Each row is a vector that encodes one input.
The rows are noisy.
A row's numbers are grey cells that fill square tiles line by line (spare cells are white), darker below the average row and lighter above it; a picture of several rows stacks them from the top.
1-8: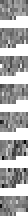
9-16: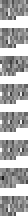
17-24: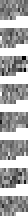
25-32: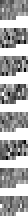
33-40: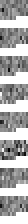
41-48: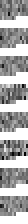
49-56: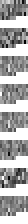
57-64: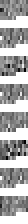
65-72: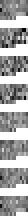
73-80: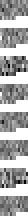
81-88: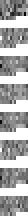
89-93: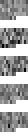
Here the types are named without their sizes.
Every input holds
either two labels, or four true/false values.
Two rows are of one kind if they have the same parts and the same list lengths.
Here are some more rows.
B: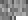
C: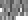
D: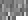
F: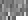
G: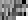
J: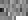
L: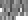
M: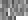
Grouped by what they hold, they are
B, C, D, F, J, L, M
G

